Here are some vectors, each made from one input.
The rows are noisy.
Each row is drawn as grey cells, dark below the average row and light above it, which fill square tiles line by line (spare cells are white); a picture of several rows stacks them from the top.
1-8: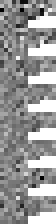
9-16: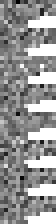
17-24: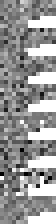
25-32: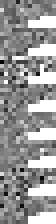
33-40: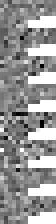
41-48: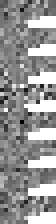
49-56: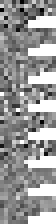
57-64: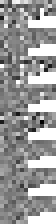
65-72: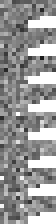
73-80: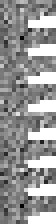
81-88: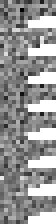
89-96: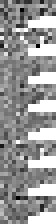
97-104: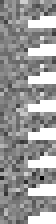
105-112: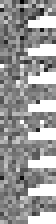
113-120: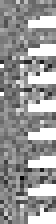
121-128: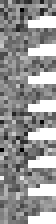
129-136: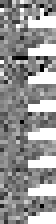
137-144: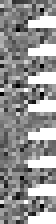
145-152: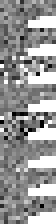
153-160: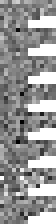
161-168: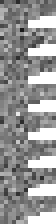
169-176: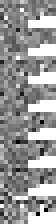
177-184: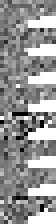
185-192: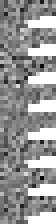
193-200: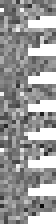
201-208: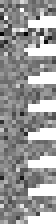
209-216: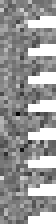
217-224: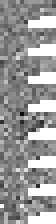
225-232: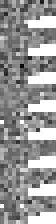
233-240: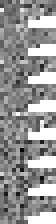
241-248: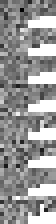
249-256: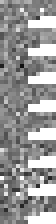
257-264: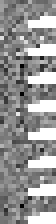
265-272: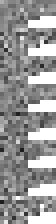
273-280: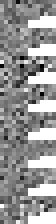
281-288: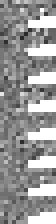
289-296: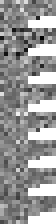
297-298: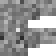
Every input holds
a true/false value, together with either a fixed value, or a node of a 9-node tree.
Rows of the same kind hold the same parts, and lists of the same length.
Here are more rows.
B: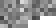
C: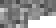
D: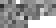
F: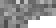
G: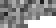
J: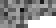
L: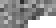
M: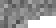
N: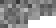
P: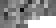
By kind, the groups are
B, C, D, F, L, M, N
G, J, P

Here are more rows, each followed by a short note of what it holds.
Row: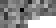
a true/false value
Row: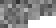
a node of a 9-node tree and a true/false value
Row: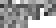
a node of a 9-node tree and a true/false value
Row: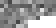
a node of a 9-node tree and a true/false value
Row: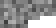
a node of a 9-node tree and a true/false value
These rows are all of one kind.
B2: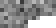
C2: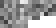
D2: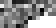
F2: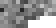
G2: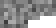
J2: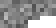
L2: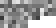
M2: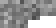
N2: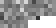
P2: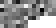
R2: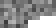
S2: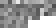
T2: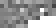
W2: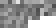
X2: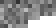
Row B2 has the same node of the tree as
L2, M2, S2 and W2.
